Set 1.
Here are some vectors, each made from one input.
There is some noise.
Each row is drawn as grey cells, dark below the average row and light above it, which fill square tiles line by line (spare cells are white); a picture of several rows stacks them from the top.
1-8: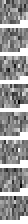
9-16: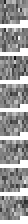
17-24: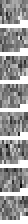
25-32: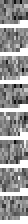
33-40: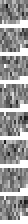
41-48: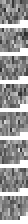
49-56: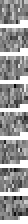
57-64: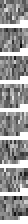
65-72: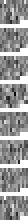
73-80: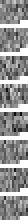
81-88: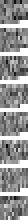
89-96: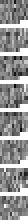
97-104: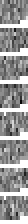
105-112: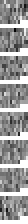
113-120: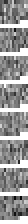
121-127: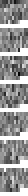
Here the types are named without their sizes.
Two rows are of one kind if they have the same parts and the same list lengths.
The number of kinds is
2.
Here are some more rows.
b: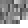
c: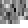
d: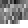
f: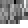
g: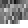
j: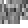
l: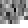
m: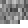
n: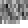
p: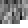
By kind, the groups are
b, c, j, l, m, n
d, f, g, p

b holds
a label and three true/false values.
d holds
a label.
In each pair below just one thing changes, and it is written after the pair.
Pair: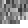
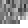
one of the three true/false values
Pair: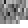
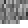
the label
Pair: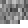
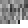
one of the three true/false values
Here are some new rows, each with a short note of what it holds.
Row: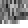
a label
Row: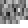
a label and three true/false values
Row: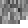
a label and three true/false values
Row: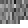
a label
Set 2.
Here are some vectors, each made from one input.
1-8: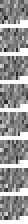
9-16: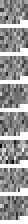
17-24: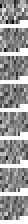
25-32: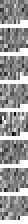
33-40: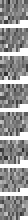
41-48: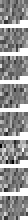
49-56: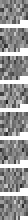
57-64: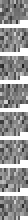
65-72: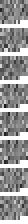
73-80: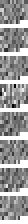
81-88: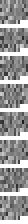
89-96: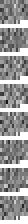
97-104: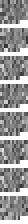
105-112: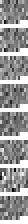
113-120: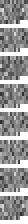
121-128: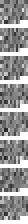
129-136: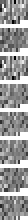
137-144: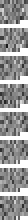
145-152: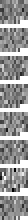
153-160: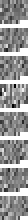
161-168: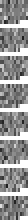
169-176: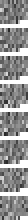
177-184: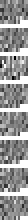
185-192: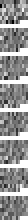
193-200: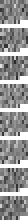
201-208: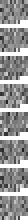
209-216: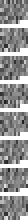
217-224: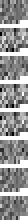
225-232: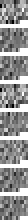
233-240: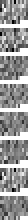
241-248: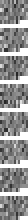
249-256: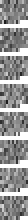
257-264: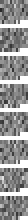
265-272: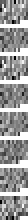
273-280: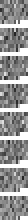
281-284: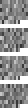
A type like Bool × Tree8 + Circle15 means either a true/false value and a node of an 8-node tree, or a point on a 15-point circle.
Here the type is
Bool × (Tree16 + Unit).
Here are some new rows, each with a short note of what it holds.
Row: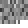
a node of a 16-node tree and a true/false value
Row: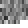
a node of a 16-node tree and a true/false value
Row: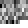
a true/false value
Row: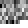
a true/false value
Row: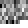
a true/false value
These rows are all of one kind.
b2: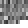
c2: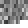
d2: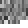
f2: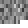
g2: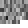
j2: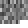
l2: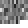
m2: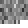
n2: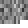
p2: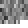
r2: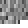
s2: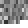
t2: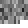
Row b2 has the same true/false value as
c2, j2, l2 and s2.
